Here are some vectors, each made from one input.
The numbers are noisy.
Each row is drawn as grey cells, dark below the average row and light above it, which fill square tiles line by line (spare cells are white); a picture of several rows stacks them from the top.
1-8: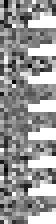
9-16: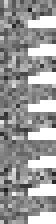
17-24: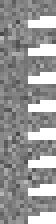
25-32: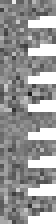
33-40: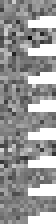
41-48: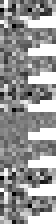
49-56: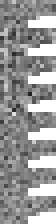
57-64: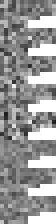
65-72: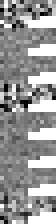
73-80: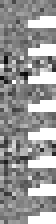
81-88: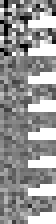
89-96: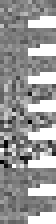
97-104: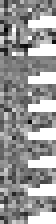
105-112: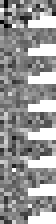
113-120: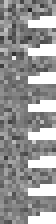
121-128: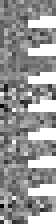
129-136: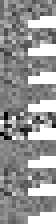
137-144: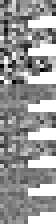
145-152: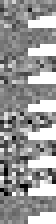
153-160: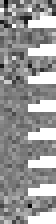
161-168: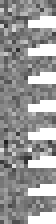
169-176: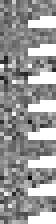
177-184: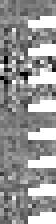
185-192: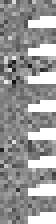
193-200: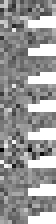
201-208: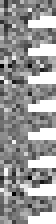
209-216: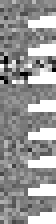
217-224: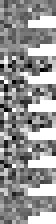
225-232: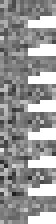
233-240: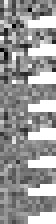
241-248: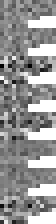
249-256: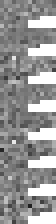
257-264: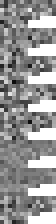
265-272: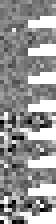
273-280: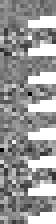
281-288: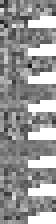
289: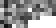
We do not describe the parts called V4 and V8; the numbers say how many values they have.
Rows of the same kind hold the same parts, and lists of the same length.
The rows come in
2 kinds.
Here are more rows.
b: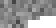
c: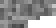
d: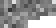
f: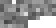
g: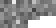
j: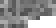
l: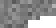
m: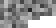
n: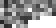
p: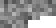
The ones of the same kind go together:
b, f, m
c, d, g, j, l, n, p

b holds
a point on a 6-point circle, a true/false value and a value of V4.
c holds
a value of V4 and a value of V8.
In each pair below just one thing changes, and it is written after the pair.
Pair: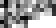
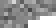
the place on the 6-point circle
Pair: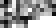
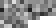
the place on the 6-point circle
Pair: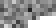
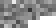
the true/false value
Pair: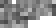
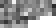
the true/false value
